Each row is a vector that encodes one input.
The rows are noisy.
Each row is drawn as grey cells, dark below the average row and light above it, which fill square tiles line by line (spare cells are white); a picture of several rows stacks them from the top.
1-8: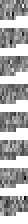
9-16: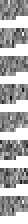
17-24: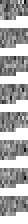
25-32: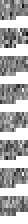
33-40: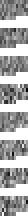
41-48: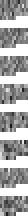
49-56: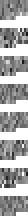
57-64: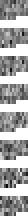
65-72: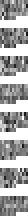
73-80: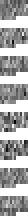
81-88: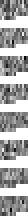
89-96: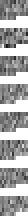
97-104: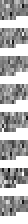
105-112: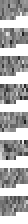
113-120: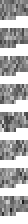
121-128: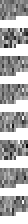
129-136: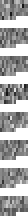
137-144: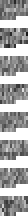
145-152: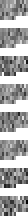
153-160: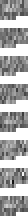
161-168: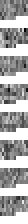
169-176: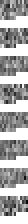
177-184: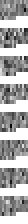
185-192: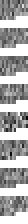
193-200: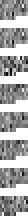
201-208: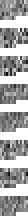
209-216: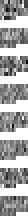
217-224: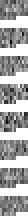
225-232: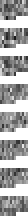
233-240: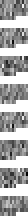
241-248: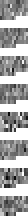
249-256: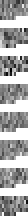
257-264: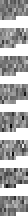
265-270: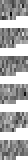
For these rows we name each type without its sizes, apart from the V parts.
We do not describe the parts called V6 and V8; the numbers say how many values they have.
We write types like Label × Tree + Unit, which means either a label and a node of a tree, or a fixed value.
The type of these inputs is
(Bool × (Line + V8) + Label) × V6.
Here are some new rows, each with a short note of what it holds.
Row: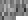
a point on a line, a true/false value and a value of V6
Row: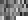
a label and a value of V6
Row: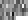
a true/false value, a value of V6 and a value of V8
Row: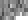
a true/false value, a value of V6 and a value of V8
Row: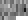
a true/false value, a value of V6 and a value of V8
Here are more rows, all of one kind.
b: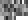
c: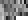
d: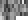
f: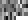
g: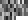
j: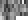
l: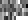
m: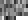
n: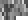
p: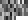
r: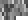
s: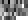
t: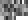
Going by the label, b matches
g, p and t.
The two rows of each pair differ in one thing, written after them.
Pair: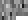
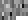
the place on the line
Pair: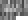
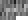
the true/false value
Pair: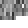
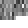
the place on the line
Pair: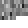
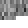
the value of V6
